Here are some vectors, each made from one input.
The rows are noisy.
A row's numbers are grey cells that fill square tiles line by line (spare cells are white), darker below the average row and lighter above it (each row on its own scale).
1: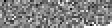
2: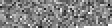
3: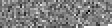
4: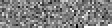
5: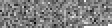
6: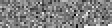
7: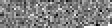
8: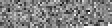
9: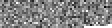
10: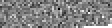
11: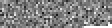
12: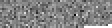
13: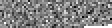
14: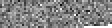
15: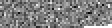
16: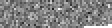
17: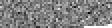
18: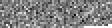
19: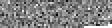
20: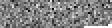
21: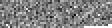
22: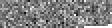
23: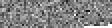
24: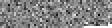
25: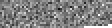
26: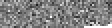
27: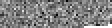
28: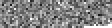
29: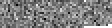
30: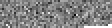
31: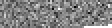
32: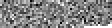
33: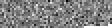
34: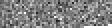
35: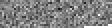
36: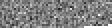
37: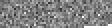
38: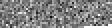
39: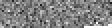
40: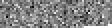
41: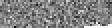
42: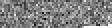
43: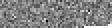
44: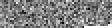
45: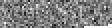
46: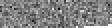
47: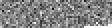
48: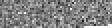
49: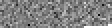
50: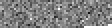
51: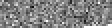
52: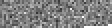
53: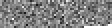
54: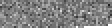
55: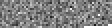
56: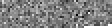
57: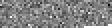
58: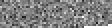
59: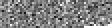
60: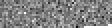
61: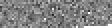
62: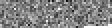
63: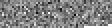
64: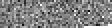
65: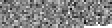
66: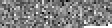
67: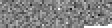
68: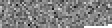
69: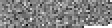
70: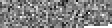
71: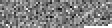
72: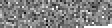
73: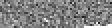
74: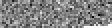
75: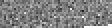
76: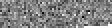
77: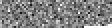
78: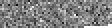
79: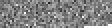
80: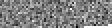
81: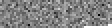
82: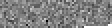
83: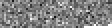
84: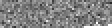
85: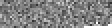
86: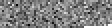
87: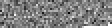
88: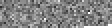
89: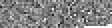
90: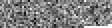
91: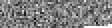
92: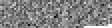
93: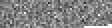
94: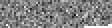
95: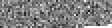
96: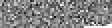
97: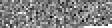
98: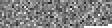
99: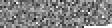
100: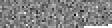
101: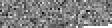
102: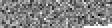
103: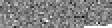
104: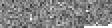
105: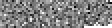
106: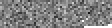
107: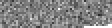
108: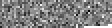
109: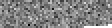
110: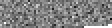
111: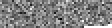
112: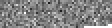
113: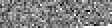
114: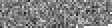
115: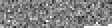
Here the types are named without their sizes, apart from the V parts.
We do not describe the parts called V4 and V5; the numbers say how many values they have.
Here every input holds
a point on a circle, together with either a point on each of two lines, or three true/false values, a value of V4 and a value of V5.
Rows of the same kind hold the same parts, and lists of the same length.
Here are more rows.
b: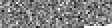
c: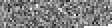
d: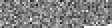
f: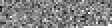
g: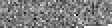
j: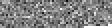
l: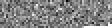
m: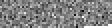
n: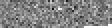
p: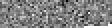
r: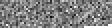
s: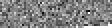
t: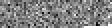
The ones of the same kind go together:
b, c, d, f, g, j, l, n, p, s, t
m, r

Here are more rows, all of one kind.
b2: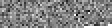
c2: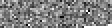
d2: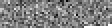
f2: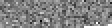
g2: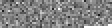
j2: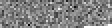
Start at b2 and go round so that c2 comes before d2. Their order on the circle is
b2, c2, f2, g2, j2, d2.
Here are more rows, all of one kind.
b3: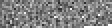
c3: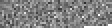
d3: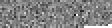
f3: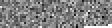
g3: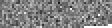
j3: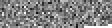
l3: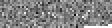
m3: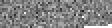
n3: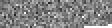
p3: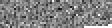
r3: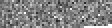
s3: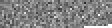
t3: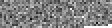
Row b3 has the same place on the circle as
g3 and r3.
